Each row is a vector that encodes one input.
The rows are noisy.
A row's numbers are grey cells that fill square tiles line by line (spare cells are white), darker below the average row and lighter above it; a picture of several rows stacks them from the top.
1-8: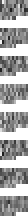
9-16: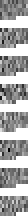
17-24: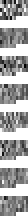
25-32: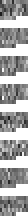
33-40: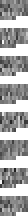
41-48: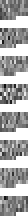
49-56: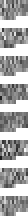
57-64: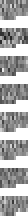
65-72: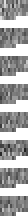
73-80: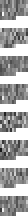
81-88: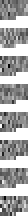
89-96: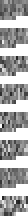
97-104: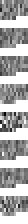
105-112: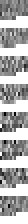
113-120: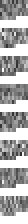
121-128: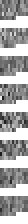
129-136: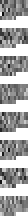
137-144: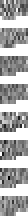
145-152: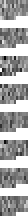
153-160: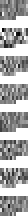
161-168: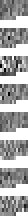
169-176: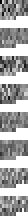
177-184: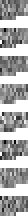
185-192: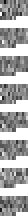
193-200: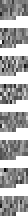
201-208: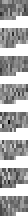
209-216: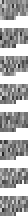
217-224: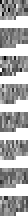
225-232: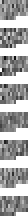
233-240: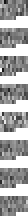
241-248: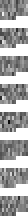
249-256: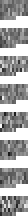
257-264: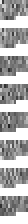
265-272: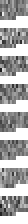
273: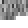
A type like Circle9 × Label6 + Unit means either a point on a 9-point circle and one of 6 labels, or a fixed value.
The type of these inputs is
Line8 + List2(Bool × Line7) + Tree9.
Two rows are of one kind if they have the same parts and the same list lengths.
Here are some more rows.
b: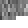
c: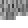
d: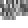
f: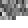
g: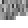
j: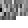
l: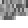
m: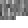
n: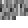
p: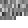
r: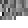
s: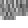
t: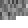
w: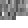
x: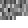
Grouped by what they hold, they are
b, f, t, w
c, d, g, l, s
j, n
m
p, r, x

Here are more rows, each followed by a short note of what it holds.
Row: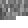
a list of two items
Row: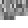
a point on an 8-point line
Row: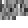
the empty list
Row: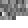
a list of one item
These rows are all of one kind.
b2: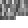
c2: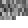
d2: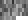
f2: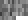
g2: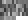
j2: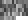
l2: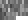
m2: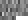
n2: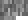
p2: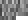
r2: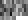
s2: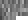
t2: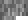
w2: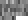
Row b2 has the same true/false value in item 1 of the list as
c2, m2, p2 and w2.
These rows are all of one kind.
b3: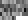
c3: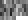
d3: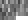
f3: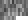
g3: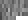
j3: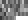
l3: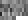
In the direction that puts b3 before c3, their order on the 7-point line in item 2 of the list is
f3, j3, d3, b3, g3, l3, c3.
